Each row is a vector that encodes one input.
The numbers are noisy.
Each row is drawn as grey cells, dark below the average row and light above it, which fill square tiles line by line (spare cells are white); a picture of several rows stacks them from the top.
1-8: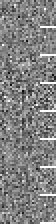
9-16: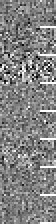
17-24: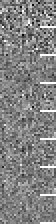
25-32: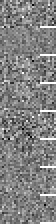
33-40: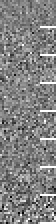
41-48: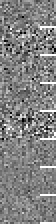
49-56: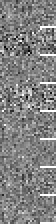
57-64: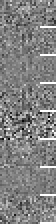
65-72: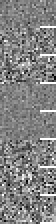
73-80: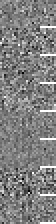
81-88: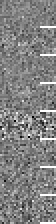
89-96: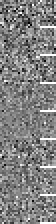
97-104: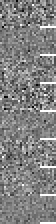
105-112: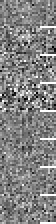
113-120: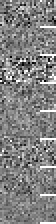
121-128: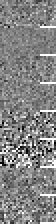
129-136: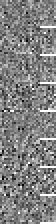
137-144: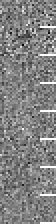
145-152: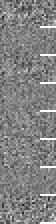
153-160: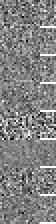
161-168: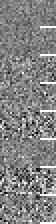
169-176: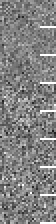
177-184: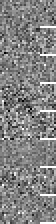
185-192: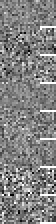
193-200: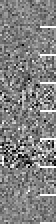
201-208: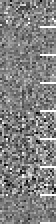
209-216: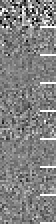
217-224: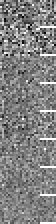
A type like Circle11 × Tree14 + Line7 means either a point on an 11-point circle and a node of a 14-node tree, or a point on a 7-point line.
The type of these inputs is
Bool × Tree8 + Tree19.
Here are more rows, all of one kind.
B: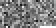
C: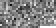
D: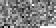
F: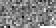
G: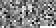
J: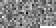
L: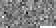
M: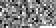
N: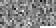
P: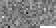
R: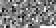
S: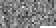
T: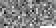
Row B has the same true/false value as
C and M.
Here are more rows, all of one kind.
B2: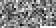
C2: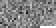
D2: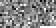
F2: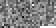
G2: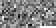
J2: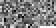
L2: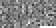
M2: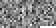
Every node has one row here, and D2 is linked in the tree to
M2.
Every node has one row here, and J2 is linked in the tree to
L2.
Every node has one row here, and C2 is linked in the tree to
B2 and F2.
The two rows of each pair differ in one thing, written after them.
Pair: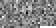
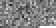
the true/false value
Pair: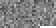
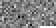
the true/false value
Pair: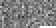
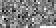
the true/false value
